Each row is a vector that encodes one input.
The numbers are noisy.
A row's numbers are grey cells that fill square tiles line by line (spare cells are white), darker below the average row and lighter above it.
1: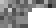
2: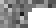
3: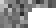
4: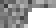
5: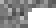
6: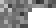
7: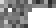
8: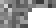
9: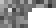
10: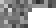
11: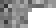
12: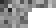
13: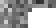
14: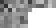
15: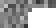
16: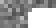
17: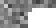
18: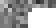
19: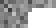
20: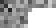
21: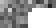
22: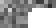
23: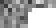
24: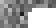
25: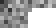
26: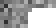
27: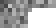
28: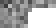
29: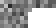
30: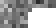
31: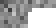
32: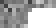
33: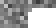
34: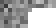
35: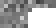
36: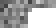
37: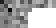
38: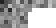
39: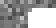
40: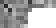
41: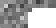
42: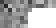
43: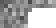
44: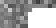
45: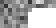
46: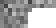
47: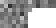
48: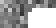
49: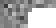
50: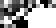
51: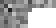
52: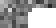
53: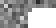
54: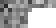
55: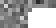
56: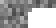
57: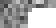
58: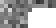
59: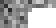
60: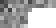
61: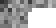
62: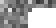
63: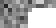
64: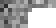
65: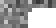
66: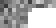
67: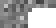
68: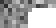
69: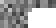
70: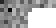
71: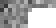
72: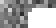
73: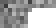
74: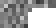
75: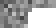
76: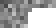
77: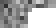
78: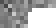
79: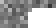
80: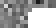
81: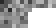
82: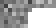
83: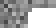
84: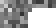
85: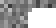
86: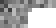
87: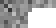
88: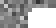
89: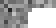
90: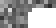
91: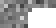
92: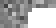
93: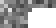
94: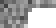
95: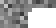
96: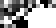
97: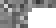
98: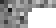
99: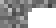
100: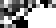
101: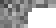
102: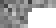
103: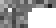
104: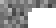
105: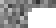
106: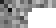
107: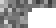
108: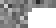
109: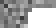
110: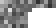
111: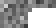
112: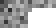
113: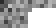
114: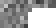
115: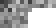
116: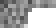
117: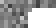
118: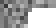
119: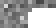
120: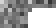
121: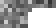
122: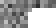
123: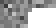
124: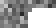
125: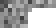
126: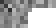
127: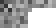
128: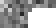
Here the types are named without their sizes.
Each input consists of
either a fixed value, or a label, a node of a tree and a true/false value.
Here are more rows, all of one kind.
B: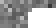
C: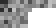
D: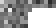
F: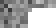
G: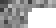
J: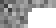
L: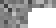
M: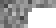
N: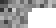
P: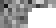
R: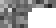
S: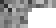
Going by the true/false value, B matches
D and R.
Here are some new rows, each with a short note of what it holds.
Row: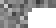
a label, a node of a tree and a true/false value
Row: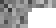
a label, a node of a tree and a true/false value
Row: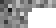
a label, a node of a tree and a true/false value
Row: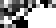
a fixed value
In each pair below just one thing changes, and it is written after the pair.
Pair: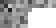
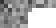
the label
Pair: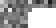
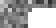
the label
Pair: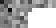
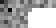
the label
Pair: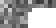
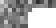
the label
